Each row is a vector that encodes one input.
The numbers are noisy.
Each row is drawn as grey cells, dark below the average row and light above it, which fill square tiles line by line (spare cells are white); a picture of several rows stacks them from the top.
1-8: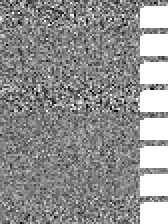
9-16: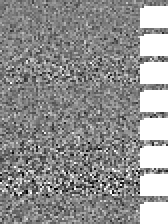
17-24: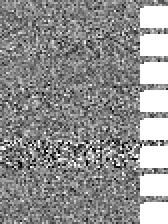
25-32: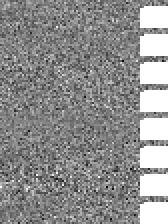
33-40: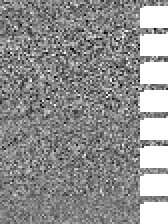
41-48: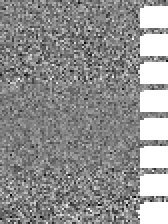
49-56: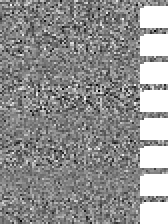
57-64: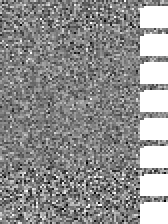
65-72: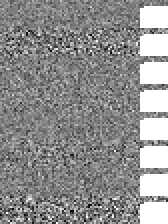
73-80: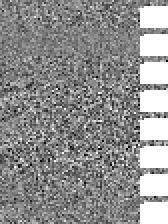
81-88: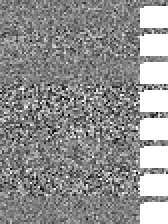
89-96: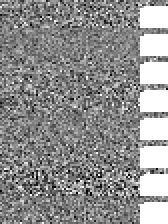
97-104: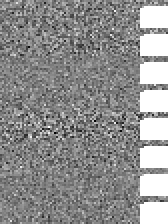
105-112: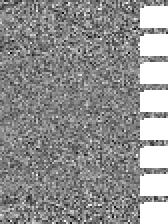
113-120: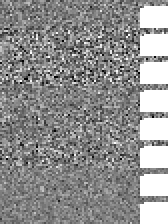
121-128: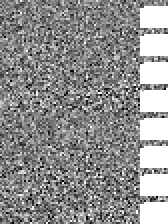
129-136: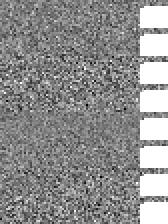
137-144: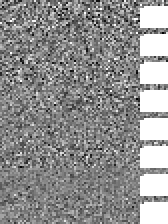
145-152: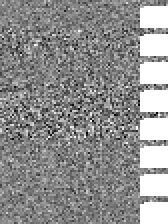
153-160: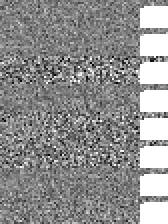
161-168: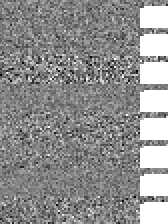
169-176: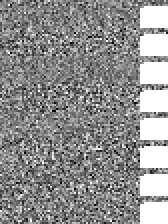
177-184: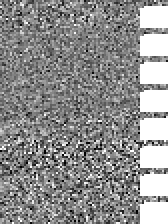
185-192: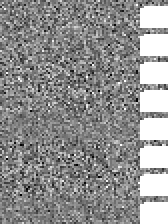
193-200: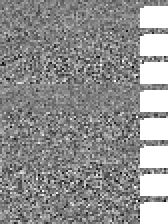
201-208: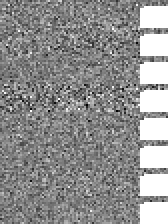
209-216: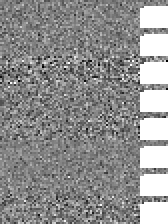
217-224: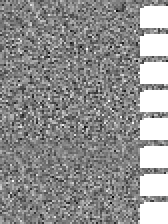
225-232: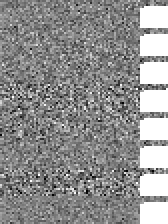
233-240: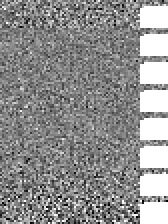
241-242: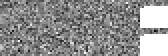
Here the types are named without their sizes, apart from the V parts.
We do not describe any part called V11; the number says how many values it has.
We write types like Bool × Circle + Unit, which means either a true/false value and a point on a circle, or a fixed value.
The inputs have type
List(Line) × V11.
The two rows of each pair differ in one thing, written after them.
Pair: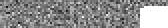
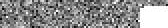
the place on the line in item 1 of the list
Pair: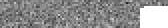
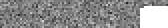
the place on the line in item 2 of the list
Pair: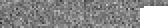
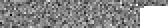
the place on the line in item 1 of the list
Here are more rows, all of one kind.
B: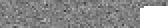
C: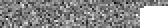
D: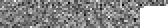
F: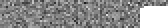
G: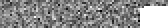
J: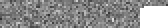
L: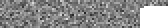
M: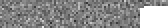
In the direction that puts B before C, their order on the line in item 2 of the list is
G, B, M, L, D, F, J, C.
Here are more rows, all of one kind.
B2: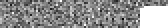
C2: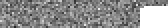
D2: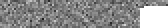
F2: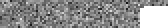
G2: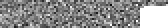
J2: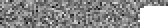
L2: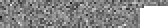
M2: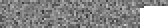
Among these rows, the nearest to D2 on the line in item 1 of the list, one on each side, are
B2 and F2.
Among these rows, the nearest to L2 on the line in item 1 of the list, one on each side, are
F2 and J2.
